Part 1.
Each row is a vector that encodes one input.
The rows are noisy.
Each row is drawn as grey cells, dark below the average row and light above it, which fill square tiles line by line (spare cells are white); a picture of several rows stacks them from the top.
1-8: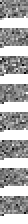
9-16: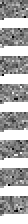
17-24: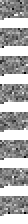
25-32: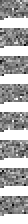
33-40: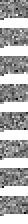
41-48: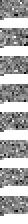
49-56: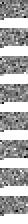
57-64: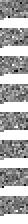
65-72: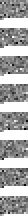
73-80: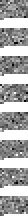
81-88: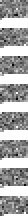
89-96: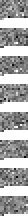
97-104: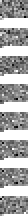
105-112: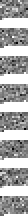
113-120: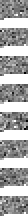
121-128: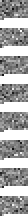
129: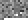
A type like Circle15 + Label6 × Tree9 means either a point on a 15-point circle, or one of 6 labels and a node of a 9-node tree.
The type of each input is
Bool × Circle9 × Line9.
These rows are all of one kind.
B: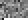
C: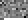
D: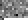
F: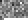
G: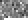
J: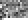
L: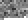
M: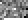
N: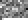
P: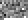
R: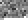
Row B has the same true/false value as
C and M.
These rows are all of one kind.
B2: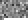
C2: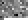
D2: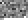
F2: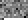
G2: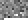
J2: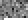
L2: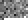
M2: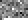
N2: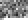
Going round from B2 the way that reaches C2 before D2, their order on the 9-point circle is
B2, M2, F2, C2, L2, J2, N2, D2, G2.
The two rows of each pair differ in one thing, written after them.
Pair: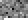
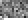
the place on the 9-point line
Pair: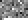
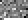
the true/false value
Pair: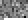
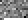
the place on the 9-point circle
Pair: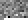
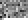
the true/false value
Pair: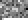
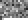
the place on the 9-point line
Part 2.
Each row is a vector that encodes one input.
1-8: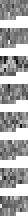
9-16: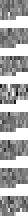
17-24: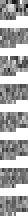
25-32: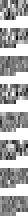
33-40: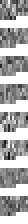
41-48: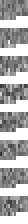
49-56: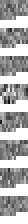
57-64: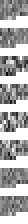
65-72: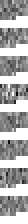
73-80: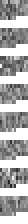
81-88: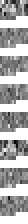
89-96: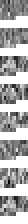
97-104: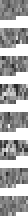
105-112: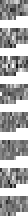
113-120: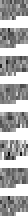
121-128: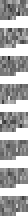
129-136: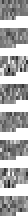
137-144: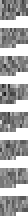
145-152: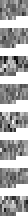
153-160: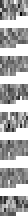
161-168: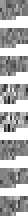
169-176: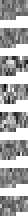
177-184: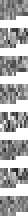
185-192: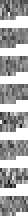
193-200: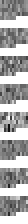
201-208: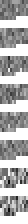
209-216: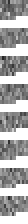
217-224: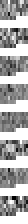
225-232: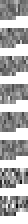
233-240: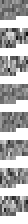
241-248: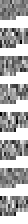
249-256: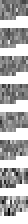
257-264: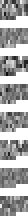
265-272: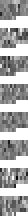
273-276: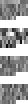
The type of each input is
Label5 × Tree16 + Tree8.
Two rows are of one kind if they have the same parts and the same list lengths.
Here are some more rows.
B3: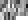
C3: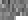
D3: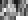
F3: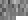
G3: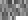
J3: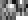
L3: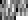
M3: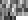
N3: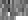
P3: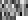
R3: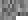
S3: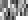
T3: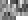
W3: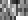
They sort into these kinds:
B3, D3, J3, L3, M3, P3, S3, T3, W3
C3, F3, G3, N3, R3

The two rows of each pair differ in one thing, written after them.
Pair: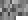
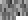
the label
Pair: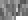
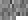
the node of the tree
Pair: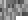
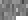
the label
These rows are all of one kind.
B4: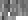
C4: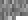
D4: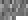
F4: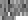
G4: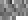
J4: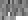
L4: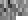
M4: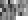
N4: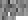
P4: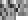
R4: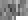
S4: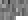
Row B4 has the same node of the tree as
F4, J4, N4 and P4.
